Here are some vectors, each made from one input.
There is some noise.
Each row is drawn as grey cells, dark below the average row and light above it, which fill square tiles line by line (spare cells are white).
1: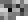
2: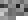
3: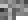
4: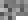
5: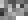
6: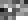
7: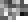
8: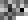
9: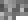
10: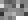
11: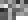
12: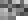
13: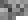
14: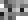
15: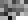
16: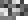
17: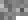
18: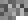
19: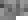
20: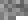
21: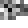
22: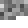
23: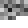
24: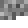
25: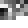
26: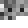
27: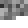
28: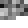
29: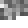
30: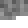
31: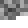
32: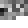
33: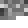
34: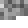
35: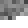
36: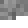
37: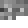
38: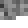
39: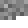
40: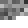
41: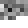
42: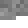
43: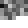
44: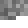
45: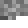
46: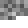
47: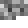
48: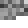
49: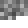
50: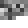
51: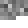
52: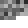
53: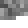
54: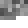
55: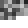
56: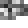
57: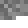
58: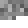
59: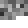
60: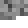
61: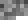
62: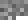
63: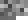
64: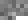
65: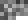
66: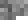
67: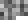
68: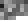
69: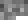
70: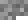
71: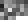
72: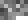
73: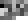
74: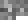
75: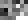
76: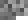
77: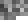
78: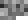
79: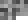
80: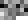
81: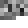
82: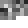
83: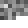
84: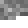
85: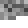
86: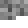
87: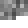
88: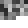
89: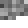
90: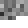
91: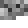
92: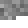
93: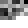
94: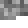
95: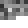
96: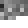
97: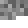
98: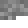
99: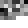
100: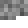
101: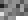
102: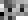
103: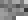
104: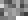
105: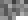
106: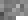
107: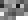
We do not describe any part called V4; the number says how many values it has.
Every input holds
three true/false values, together with either a point on a 5-point line, or a value of V4.
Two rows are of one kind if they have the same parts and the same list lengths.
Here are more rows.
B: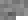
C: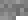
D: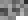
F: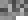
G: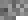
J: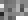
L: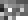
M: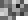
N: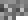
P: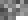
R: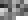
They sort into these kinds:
B, C, D, F, J, L, M
G, N, P, R

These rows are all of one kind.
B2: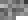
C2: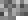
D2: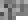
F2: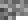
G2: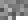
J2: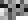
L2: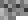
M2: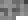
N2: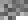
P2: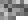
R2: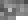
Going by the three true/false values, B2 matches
J2, L2, M2 and N2.
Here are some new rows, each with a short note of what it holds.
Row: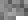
a point on a 5-point line and three true/false values
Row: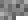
a point on a 5-point line and three true/false values
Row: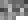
three true/false values and a value of V4
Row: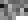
a point on a 5-point line and three true/false values
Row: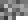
a point on a 5-point line and three true/false values
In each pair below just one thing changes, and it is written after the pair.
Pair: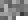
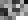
one of the three true/false values
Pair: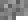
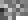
the place on the 5-point line
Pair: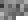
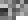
one of the three true/false values
